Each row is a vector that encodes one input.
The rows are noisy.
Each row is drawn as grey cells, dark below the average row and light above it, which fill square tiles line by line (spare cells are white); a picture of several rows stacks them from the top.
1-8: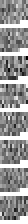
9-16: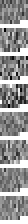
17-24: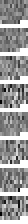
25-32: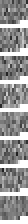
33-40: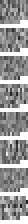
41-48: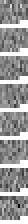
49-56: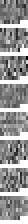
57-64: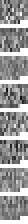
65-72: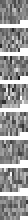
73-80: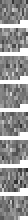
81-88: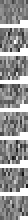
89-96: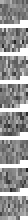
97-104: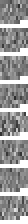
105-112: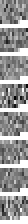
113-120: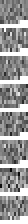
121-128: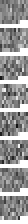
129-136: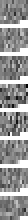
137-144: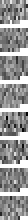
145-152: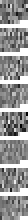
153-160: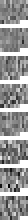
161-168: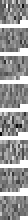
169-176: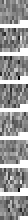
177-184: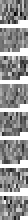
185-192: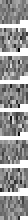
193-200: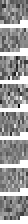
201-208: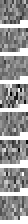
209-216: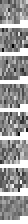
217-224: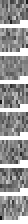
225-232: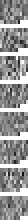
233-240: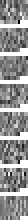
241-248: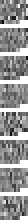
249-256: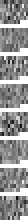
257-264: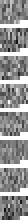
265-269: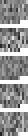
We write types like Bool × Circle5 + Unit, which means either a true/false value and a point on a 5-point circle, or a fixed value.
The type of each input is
(Bool × Bool × Bool × Bool × Bool + Unit) × Line12.
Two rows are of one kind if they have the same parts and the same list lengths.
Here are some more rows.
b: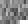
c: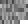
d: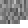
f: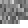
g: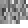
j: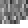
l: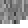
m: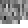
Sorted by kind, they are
b, d, m
c, f, g, j, l

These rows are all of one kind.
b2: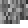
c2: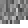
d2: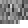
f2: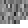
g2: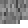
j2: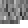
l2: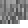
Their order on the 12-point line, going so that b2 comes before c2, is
b2, f2, l2, d2, j2, c2, g2.
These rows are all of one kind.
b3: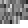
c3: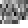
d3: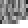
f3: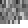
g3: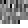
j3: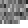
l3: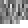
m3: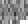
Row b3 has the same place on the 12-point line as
j3 and m3.
